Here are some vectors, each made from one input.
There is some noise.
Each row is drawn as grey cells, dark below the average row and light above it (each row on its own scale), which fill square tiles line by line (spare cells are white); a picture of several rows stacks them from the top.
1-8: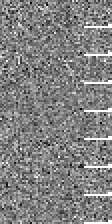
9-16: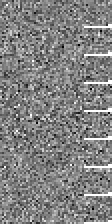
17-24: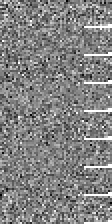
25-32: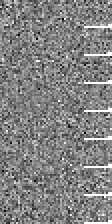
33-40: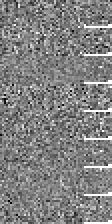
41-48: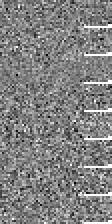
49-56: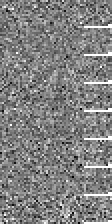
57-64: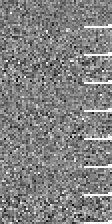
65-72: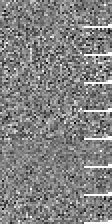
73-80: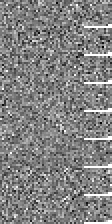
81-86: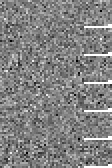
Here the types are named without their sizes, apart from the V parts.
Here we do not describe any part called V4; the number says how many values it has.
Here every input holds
a point on a line, together with either four true/false values, or a value of V4.
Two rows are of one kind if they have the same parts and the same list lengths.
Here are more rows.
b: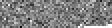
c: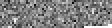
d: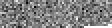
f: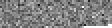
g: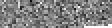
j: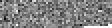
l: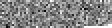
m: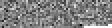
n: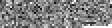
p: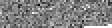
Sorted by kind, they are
b, c, f, g, j, m, p
d, l, n

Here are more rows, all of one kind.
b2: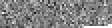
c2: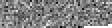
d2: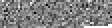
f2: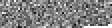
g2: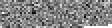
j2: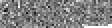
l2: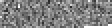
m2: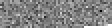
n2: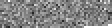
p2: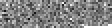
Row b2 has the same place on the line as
f2, g2, n2 and p2.
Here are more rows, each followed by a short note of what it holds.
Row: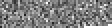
a point on a line and four true/false values
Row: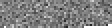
a point on a line and four true/false values
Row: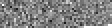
a point on a line and four true/false values
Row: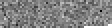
a point on a line and a value of V4
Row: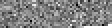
a point on a line and four true/false values
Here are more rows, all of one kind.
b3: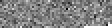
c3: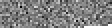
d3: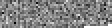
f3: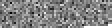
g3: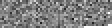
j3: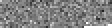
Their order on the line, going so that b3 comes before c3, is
d3, j3, g3, f3, b3, c3.
